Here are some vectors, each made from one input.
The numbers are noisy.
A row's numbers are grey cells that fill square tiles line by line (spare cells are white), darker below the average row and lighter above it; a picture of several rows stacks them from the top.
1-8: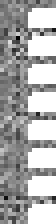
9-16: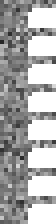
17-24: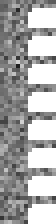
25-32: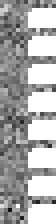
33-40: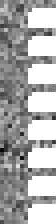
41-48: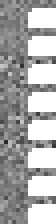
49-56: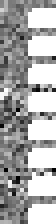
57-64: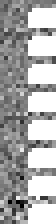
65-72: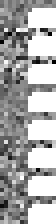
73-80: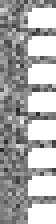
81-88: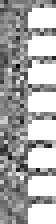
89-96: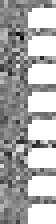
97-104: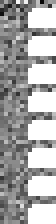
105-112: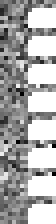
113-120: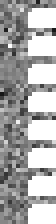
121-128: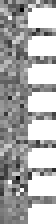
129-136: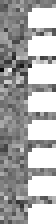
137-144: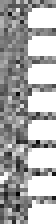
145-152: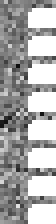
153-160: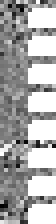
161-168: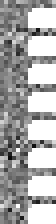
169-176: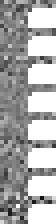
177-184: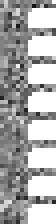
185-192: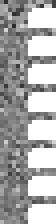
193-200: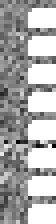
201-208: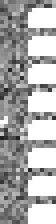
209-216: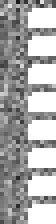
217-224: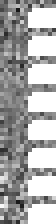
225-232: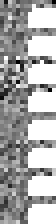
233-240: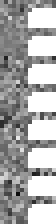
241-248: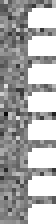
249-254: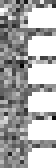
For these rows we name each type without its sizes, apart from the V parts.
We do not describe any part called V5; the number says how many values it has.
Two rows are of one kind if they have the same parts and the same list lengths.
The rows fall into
4 kinds.
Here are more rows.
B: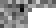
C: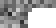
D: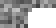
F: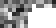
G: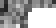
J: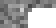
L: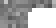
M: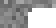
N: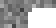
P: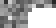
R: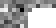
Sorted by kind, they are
B, C, G, P
D, F, R
J, L, M
N

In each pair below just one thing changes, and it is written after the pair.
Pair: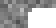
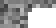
one of the four true/false values
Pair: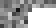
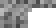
one of the four true/false values
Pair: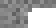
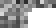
one of the four true/false values
